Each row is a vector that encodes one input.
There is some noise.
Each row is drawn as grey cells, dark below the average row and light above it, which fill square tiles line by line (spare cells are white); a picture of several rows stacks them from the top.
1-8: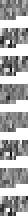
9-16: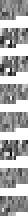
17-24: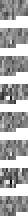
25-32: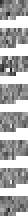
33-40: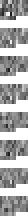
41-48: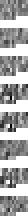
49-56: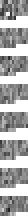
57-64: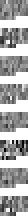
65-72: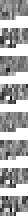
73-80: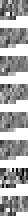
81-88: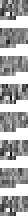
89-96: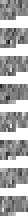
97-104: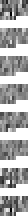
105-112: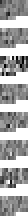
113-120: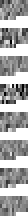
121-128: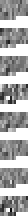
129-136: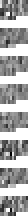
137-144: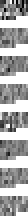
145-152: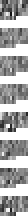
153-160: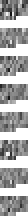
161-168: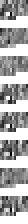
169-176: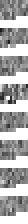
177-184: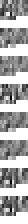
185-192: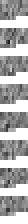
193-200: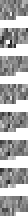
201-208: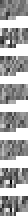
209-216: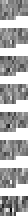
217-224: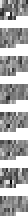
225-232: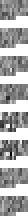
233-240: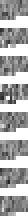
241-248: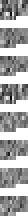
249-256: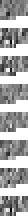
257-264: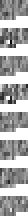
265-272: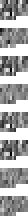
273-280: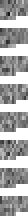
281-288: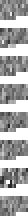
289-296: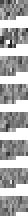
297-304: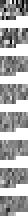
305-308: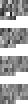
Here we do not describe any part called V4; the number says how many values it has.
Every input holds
a list of up to two items, each either a point on a 5-point line, or a true/false value and a value of V4.
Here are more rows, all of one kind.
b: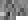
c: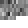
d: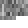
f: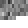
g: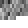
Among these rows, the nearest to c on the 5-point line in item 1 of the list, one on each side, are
f and g.
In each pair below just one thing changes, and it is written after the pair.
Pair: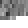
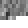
the value of V4 in item 2 of the list
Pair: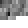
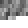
the value of V4 in item 2 of the list
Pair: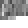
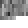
the value of V4 in item 2 of the list
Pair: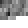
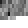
the true/false value in item 2 of the list
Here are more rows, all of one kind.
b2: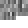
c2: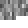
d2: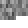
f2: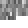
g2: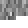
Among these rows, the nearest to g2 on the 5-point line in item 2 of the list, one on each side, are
d2 and f2.
